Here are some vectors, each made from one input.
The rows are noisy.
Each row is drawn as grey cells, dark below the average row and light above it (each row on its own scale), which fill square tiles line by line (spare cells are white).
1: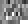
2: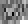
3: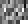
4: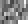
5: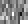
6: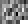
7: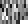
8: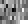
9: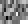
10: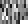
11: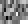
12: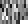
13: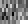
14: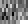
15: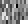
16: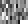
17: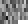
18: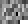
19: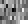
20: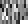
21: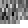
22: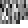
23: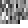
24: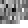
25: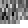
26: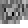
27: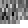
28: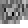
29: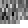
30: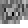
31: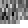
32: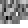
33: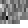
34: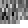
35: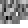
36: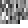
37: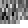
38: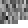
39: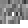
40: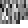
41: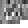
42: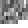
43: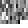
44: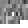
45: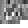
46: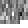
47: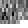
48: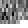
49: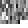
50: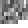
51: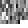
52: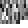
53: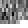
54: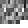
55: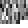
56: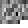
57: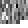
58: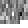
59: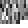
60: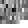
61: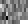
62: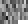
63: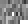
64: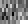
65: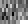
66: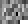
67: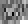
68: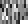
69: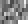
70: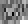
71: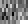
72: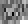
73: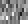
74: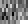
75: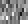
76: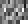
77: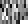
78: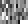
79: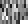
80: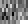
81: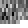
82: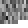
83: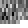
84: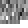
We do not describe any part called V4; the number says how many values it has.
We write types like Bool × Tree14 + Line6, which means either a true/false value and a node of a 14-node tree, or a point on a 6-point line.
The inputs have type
Bool × (Line5 + V4).
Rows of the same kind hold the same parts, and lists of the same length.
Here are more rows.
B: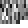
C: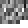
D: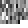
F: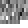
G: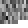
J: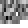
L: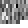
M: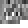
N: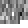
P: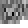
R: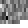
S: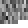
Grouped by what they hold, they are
B, C, D, F, L, M, N
G, J, P, R, S

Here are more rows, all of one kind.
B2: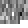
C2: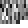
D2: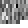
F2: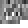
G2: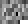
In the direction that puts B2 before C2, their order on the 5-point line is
B2, F2, G2, D2, C2.
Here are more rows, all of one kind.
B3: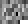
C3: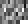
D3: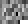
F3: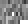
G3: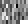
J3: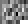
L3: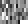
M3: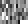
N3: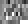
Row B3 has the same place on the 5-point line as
D3, L3 and M3.
